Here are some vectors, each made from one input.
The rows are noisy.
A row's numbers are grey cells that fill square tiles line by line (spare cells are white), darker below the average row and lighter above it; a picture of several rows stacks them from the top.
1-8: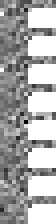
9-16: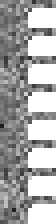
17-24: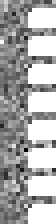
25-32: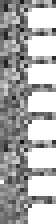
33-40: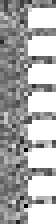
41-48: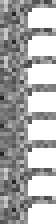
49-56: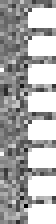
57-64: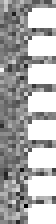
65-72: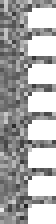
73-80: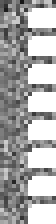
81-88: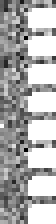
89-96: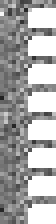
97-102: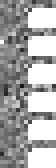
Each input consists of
three true/false values.
